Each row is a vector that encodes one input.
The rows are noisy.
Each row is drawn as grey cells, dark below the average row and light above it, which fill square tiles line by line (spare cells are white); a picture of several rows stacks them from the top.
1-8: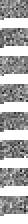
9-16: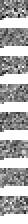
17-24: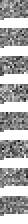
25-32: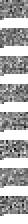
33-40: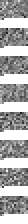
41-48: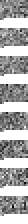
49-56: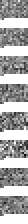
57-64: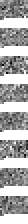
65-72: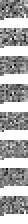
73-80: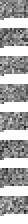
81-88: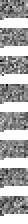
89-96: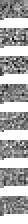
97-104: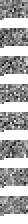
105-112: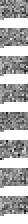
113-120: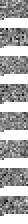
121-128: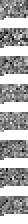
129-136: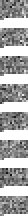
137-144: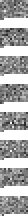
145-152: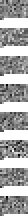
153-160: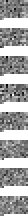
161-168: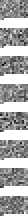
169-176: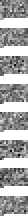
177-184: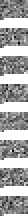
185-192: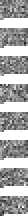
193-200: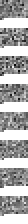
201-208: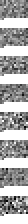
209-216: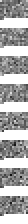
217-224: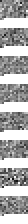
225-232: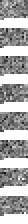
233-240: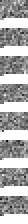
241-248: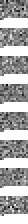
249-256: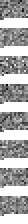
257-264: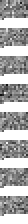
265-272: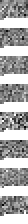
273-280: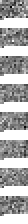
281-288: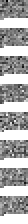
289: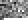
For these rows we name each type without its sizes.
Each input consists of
either four true/false values, or a list of points on a circle.
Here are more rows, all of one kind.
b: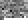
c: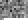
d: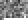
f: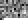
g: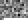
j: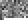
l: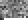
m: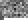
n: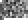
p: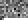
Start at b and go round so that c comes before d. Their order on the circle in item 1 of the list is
b, l, j, m, p, n, f, c, g, d.
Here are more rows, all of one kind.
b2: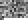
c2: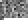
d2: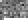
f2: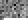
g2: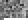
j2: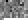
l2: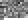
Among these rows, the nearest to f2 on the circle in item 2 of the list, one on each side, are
d2 and g2.
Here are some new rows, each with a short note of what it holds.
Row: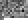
a list of one item
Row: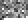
the empty list
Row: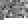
a list of two items
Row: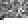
the empty list
